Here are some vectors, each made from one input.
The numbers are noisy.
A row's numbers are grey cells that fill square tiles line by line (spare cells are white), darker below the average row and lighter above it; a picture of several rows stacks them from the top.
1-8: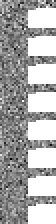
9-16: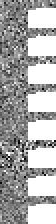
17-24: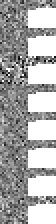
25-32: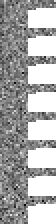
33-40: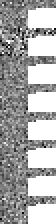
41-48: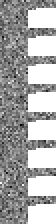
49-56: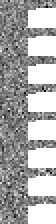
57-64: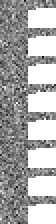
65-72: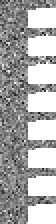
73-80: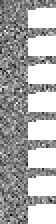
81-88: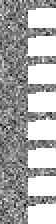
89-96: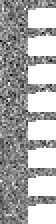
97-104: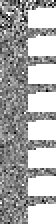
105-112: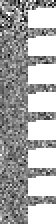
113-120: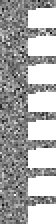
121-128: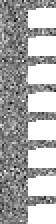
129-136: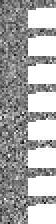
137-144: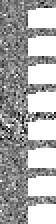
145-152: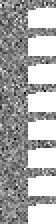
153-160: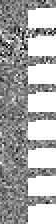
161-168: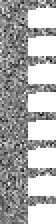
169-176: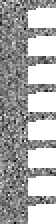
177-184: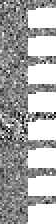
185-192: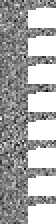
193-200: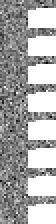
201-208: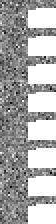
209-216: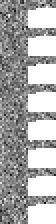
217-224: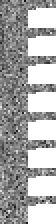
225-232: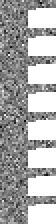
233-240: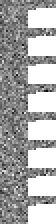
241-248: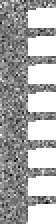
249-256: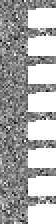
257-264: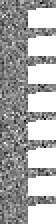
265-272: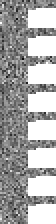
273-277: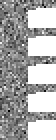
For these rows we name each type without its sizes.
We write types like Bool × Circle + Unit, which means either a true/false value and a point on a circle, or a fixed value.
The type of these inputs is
List((Bool × Label + Unit) × Line).
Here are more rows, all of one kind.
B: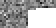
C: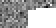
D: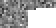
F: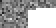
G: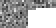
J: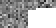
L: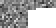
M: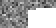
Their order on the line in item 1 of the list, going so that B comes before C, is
L, G, B, C, J, M, F, D.
